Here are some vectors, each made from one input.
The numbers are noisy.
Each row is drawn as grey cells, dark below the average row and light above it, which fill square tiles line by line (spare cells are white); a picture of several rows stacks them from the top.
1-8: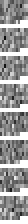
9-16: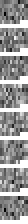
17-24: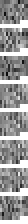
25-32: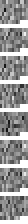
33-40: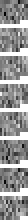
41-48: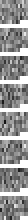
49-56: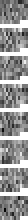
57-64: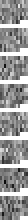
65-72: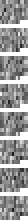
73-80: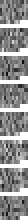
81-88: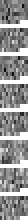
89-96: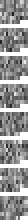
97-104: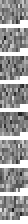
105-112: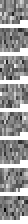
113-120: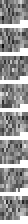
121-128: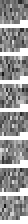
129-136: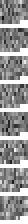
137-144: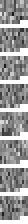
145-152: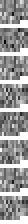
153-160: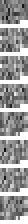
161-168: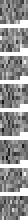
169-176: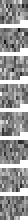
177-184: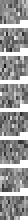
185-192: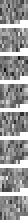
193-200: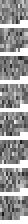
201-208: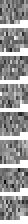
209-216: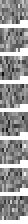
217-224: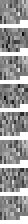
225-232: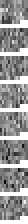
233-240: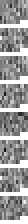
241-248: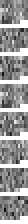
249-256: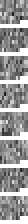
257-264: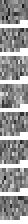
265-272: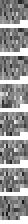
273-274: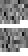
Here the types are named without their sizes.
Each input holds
either a point on a circle, or a point on a line.
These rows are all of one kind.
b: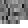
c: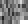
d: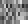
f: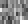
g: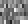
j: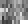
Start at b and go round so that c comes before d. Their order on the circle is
b, c, d, j, f, g.
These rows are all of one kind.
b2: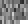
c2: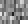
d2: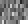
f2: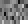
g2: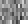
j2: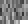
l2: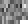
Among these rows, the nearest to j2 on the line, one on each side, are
b2 and l2.
